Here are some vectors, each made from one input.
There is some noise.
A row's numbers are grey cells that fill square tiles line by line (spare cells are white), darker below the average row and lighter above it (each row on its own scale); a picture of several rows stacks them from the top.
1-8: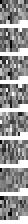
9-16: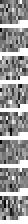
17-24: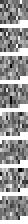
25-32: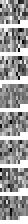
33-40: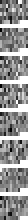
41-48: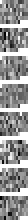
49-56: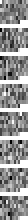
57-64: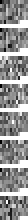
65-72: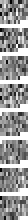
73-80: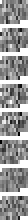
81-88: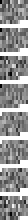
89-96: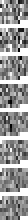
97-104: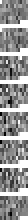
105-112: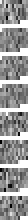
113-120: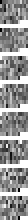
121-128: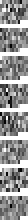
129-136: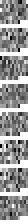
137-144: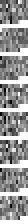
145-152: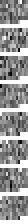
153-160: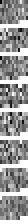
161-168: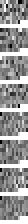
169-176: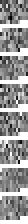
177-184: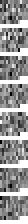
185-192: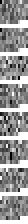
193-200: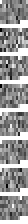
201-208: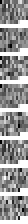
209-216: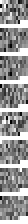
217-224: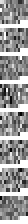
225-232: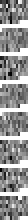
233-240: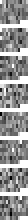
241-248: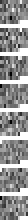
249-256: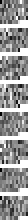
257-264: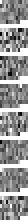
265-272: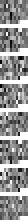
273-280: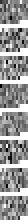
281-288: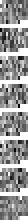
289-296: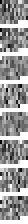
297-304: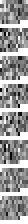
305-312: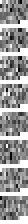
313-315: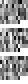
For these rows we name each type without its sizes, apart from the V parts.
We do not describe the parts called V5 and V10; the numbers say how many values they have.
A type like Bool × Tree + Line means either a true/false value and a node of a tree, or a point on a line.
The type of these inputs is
Bool × Bool × Bool × V10 + Line × V5.
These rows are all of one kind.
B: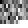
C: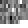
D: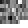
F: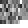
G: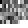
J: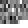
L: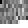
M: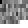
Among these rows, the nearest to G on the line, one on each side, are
B and M.
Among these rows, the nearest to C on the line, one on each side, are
D and J.
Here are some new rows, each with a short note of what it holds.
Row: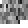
three true/false values and a value of V10
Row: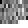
a point on a line and a value of V5
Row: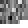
a point on a line and a value of V5
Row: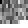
a point on a line and a value of V5
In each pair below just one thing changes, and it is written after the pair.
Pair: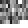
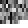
the place on the line
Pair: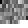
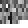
the place on the line
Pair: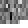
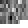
the value of V5
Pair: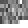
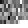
the place on the line
